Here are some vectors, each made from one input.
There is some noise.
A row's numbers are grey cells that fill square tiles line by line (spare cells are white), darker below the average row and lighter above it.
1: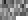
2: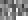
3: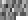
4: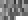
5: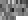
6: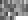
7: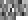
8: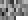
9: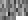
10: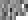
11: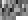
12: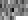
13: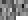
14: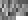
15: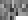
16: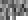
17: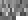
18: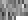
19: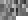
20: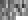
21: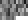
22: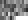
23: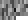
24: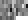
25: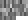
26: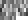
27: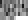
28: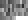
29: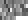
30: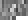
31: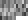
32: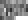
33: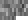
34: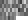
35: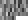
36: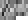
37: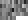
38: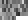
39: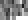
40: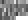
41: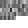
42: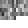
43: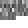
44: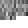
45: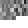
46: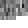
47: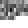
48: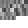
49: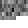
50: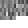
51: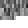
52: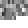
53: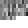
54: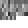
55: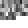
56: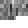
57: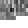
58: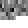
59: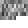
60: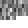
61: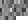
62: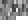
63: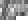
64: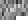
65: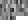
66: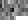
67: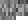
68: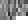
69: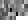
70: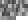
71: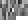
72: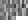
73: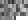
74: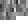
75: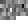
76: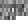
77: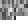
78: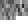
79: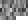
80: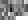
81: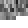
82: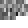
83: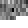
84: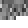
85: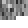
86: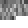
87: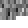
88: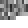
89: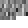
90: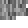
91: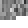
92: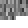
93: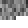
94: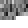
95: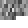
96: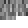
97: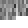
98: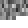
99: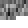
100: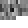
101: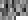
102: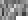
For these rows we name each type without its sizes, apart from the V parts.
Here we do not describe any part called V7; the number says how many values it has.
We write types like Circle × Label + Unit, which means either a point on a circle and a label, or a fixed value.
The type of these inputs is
(Bool × Bool × Bool × Bool + Label) × V7.
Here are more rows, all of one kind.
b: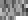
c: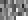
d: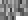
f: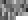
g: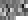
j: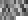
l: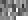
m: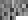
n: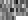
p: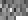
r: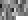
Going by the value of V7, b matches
g and j.
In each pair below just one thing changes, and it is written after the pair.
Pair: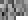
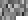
the value of V7
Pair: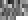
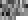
the label
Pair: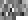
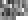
the value of V7
